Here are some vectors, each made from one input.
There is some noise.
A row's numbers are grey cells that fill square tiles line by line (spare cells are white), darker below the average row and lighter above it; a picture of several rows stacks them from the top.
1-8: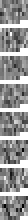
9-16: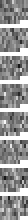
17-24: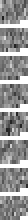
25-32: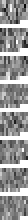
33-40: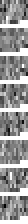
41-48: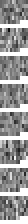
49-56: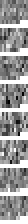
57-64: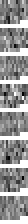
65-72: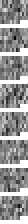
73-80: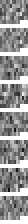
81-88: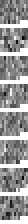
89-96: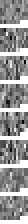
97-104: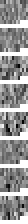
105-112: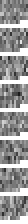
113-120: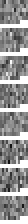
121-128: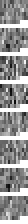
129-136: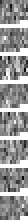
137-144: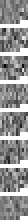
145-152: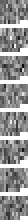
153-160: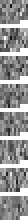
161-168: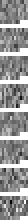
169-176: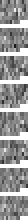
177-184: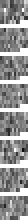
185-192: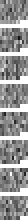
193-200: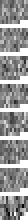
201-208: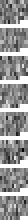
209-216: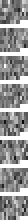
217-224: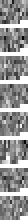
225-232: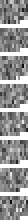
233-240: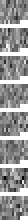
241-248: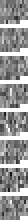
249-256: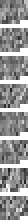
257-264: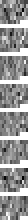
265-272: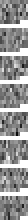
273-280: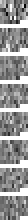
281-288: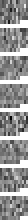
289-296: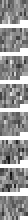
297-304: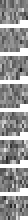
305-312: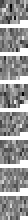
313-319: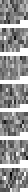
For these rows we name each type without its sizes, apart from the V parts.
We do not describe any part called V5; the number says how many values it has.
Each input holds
a node of a tree, together with either a fixed value, or a true/false value and a value of V5.
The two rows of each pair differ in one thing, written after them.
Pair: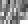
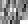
the true/false value
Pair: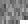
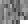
the true/false value
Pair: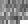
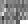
the value of V5
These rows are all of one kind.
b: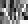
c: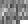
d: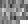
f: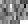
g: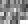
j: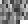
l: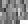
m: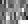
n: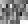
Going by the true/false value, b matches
g and n.
